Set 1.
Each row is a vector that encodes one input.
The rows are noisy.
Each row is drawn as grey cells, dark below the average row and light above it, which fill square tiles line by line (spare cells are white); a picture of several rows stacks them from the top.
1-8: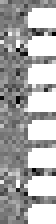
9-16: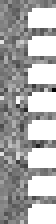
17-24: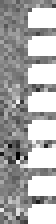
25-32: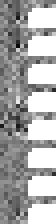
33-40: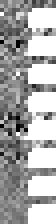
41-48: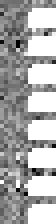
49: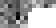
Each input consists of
one of 4 labels and a true/false value.
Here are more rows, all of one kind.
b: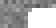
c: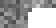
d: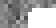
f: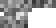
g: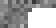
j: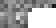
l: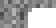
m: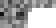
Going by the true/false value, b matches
l and m.
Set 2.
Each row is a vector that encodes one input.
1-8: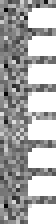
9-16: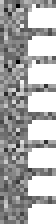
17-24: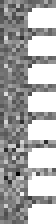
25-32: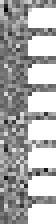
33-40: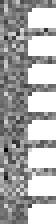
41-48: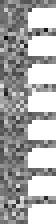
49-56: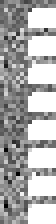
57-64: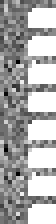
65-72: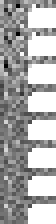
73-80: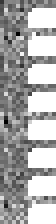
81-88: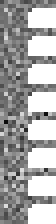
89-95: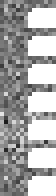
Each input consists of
either one of 6 labels, or a point on a 6-point line.
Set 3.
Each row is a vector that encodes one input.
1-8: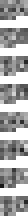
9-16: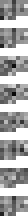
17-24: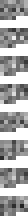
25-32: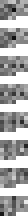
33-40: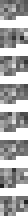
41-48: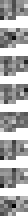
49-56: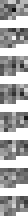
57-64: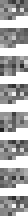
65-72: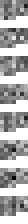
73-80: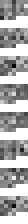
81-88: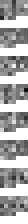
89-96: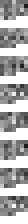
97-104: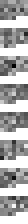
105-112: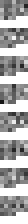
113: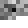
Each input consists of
a point on a 4-point line and a true/false value.
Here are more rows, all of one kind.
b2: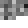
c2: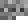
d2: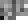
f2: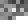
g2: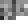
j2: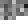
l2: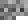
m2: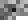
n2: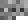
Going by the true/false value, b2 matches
f2 and j2.
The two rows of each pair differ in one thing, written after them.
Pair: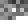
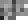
the true/false value
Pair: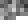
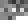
the place on the 4-point line
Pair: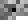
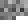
the place on the 4-point line
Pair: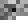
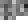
the true/false value
